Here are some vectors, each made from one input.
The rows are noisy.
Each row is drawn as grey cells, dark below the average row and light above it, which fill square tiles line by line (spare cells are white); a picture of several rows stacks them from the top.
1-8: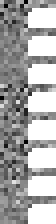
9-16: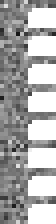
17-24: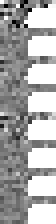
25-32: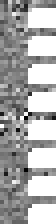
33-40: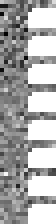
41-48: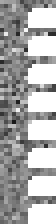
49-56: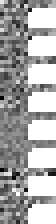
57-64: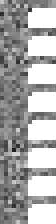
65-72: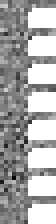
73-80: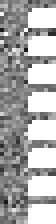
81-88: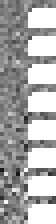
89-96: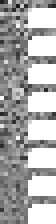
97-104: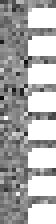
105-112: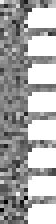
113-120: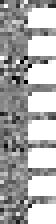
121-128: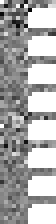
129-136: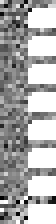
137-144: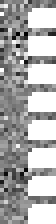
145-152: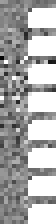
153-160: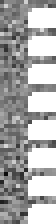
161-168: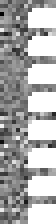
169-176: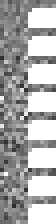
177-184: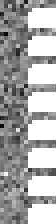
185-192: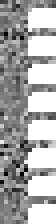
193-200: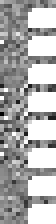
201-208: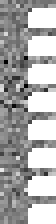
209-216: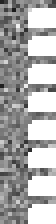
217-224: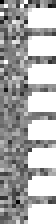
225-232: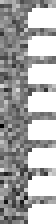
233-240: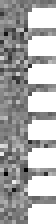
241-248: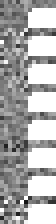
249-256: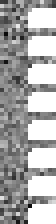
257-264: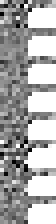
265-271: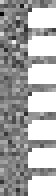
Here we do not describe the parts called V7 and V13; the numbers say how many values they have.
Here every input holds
a true/false value, together with either a point on a 10-point line and a value of V13, or a value of V7.
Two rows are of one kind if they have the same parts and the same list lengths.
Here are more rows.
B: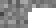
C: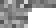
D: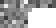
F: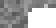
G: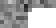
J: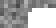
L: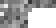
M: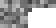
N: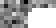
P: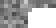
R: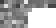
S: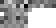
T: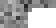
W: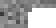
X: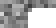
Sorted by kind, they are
B, D, F, J, L, M, P, R, W
C, G, N, S, T, X

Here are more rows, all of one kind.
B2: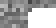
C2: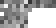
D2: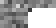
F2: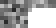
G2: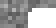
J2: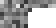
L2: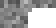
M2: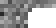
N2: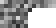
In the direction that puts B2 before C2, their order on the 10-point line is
F2, J2, M2, G2, N2, B2, C2, D2, L2.
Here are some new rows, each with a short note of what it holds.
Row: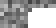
a point on a 10-point line, a true/false value and a value of V13
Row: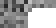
a point on a 10-point line, a true/false value and a value of V13
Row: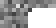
a point on a 10-point line, a true/false value and a value of V13
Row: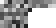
a point on a 10-point line, a true/false value and a value of V13
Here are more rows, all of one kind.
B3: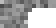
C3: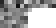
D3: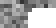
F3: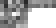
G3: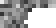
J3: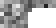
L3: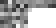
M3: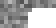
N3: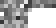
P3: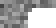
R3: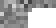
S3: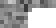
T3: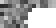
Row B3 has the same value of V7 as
G3, P3 and T3.
